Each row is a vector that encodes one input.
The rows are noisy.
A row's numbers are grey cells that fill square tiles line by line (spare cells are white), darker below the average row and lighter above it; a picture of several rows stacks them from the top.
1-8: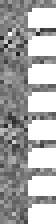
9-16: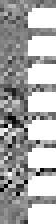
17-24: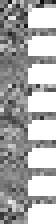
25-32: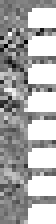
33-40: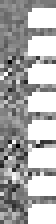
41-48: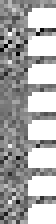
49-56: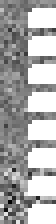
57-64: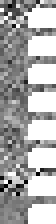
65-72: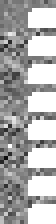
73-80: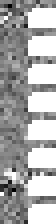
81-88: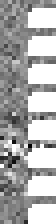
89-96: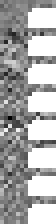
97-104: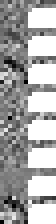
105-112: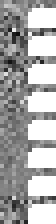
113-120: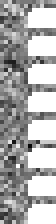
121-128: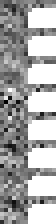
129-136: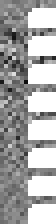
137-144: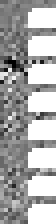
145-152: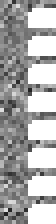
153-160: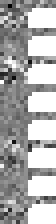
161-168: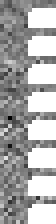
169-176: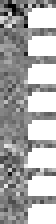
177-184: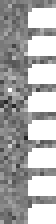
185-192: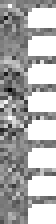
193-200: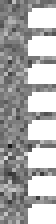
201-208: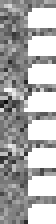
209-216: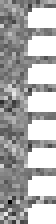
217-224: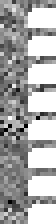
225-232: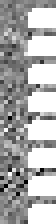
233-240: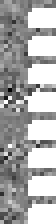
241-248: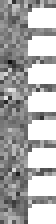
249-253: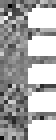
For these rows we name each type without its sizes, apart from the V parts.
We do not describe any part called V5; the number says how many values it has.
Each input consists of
four true/false values and a value of V5, together with either a point on a circle, or a fixed value.
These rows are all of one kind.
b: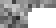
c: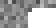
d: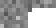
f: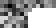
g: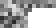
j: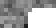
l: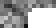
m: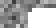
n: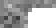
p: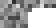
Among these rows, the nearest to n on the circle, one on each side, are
b and j.
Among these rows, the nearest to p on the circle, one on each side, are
g and j.
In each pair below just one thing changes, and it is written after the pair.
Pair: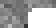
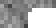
the value of V5
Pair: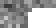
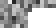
the value of V5
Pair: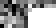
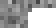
one of the four true/false values
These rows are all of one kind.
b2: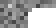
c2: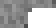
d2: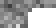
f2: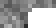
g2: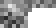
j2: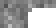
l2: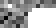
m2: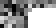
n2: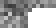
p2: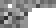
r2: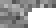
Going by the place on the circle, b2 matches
l2, m2 and r2.
